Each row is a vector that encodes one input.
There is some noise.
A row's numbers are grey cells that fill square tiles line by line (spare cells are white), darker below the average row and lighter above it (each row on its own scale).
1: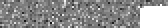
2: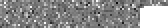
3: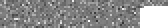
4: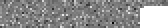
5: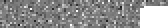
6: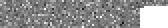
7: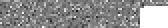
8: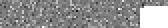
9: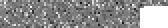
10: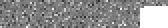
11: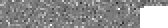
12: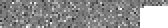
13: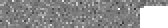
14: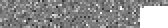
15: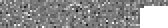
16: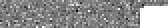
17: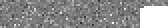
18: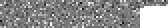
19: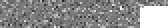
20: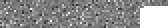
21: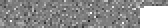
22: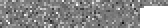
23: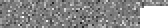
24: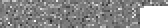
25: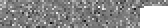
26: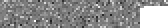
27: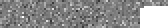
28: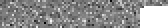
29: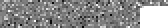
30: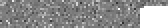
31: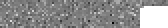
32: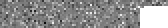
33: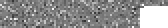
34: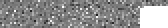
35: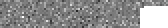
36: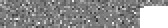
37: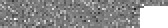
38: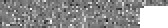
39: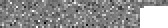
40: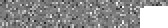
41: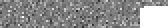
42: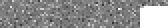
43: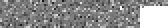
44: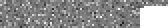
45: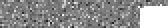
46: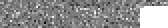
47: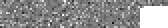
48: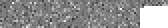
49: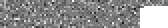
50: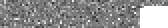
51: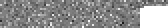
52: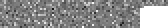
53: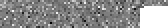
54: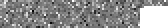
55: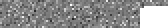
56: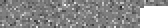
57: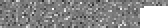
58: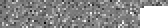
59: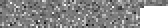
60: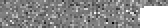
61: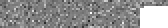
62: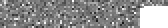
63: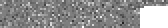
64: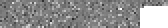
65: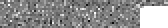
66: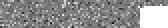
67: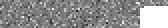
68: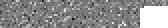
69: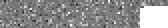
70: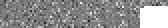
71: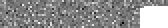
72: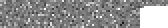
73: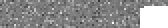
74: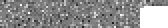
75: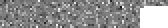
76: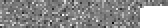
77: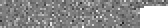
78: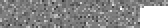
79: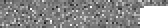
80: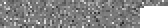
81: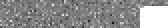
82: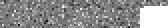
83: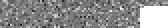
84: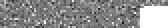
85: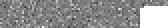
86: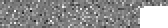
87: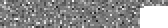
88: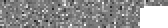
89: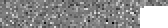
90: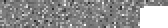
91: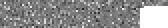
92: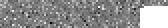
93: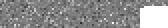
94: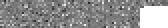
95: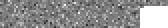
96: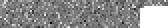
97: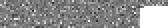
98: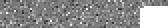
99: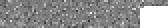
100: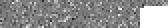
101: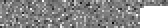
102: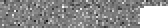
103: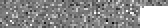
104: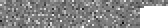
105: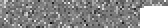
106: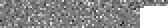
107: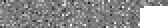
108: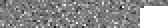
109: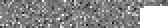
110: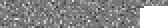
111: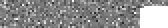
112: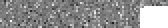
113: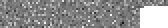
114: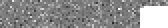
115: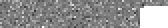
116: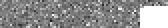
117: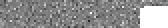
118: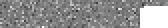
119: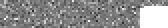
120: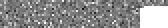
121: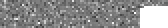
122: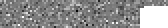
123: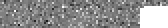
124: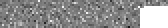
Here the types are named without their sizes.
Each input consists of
three true/false values, together with either a point on a line, or a node of a tree.
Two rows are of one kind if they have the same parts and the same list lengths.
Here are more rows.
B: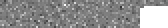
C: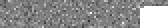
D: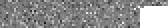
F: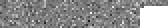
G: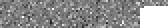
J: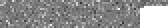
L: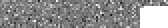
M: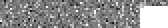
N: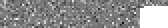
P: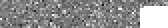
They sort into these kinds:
B, C, D, F, M
G, J, L, N, P

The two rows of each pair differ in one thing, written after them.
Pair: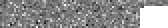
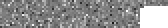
one of the three true/false values
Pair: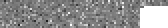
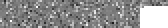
one of the three true/false values
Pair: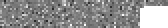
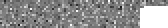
one of the three true/false values
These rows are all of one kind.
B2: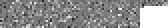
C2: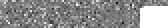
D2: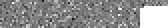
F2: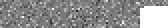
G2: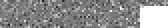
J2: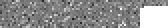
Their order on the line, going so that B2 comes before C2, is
B2, D2, C2, J2, G2, F2.
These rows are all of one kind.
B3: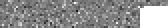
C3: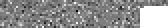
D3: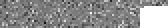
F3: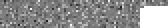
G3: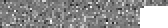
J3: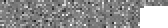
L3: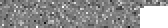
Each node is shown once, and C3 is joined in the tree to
B3, D3 and J3.
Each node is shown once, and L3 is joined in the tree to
B3.
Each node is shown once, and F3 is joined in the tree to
J3.
